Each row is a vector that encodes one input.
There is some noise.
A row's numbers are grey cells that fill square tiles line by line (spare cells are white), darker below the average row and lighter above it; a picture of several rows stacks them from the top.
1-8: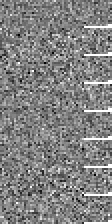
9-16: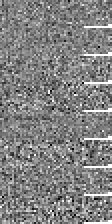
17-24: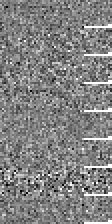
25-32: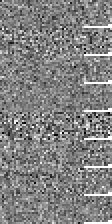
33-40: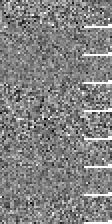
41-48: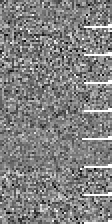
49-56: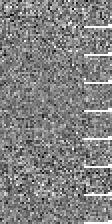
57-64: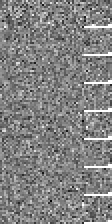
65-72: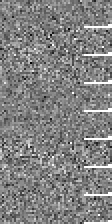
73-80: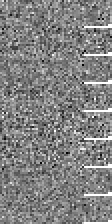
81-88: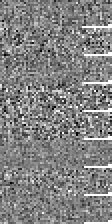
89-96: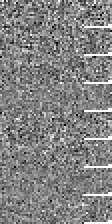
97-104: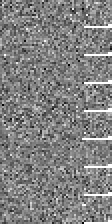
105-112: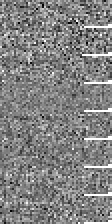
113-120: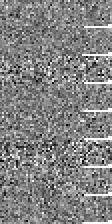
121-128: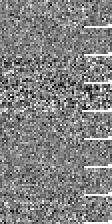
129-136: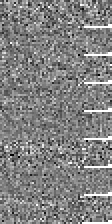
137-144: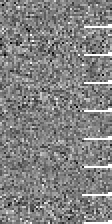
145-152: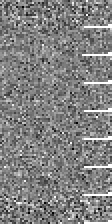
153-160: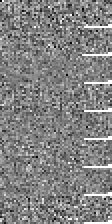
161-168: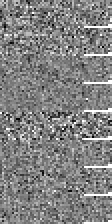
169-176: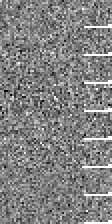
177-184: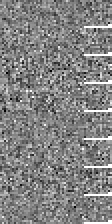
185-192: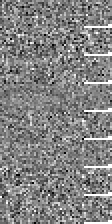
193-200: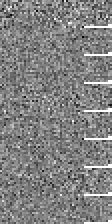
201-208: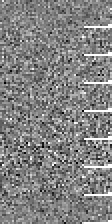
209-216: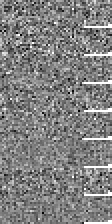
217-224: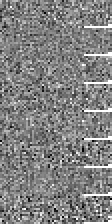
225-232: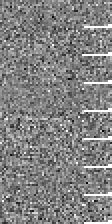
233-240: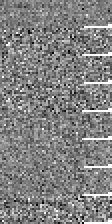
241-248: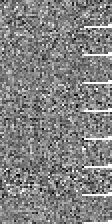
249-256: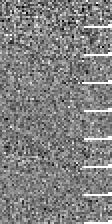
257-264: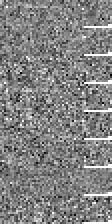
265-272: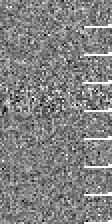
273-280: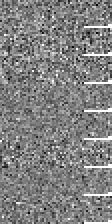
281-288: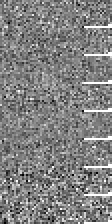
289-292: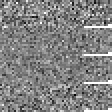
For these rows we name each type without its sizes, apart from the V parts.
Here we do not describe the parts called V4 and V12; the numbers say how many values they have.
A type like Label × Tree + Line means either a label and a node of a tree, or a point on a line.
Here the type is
Bool × Line × ((Tree + Unit) × V12 + V4).
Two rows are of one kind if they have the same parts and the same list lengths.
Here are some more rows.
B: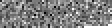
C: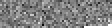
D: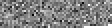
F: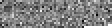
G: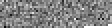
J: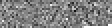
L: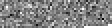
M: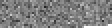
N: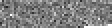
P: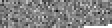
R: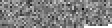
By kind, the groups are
B, C, F, J
D, M, N, P, R
G, L

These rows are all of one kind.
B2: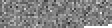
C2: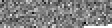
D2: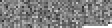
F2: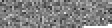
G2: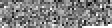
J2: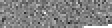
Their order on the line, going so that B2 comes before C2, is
B2, J2, D2, F2, G2, C2.
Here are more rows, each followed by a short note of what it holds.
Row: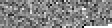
a point on a line, a true/false value and a value of V4
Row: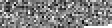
a point on a line, a node of a tree, a true/false value and a value of V12
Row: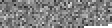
a point on a line, a node of a tree, a true/false value and a value of V12
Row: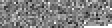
a point on a line, a node of a tree, a true/false value and a value of V12
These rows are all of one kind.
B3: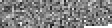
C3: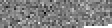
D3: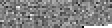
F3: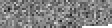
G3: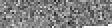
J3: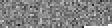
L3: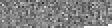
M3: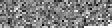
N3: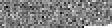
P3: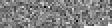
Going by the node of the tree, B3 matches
M3 and N3.
